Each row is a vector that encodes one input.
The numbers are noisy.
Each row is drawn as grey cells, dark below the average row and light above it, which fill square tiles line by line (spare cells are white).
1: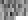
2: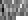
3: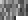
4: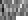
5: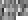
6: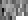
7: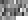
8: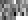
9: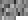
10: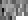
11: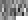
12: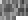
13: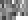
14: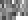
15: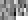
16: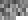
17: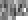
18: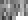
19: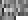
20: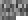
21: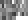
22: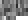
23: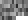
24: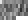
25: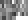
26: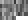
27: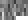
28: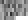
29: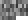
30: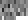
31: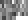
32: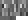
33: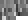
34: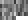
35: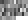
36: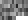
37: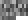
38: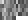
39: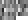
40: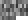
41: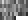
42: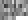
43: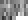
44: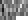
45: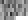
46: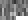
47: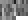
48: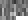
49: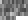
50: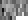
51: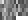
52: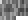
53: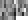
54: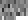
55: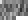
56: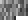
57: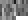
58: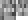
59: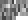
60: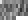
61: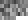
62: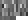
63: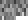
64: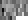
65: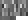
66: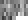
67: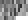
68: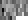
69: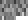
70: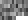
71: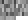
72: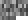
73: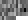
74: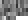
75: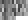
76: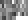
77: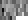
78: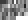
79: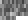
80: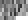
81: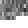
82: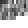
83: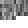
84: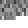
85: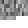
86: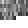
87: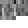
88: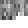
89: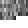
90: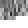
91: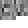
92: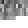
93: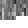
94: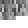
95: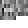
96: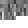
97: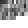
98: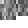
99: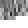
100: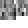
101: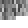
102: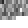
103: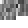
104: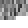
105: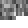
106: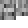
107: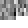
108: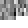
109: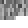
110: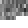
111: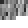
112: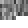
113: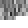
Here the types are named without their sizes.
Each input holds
a point on a line, together with either a label, or a point on a line.
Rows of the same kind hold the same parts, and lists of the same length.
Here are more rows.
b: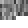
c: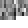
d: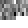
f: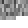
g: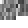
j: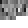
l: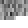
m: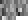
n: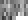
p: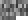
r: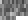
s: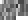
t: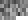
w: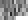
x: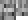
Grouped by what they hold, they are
b, c, f, g, l, r, s, t, w, x
d, j, m, n, p

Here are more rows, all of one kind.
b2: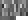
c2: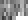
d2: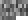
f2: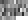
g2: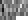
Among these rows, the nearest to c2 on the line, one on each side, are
f2 and g2.
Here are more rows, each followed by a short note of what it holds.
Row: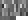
a label and a point on a line
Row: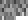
a point on each of two lines
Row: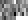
a label and a point on a line
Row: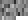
a point on each of two lines
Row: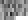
a point on each of two lines
